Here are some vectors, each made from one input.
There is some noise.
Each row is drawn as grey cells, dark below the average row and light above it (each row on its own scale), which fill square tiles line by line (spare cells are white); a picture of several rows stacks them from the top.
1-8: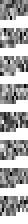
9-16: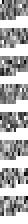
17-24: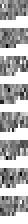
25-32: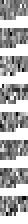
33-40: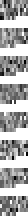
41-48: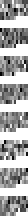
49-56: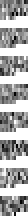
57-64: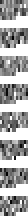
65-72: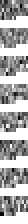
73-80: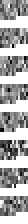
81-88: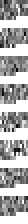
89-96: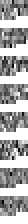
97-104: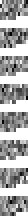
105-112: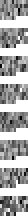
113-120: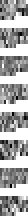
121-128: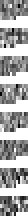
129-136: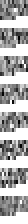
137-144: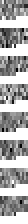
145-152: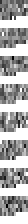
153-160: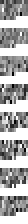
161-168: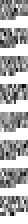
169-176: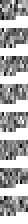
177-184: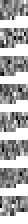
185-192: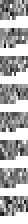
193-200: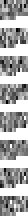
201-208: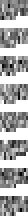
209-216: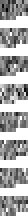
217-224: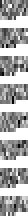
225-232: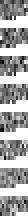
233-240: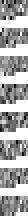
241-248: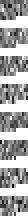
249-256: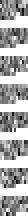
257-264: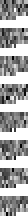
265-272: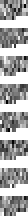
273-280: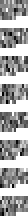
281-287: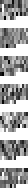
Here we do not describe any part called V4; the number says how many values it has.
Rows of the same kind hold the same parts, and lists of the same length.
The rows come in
3 kinds.
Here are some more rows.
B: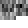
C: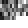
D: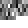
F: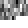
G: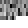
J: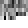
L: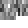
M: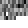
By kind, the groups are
B, M
C, D, F, L
G, J

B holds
a point on a 9-point line and a node of a 10-node tree.
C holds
a node of a 7-node tree and a value of V4.
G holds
a point on an 11-point circle and a value of V4.
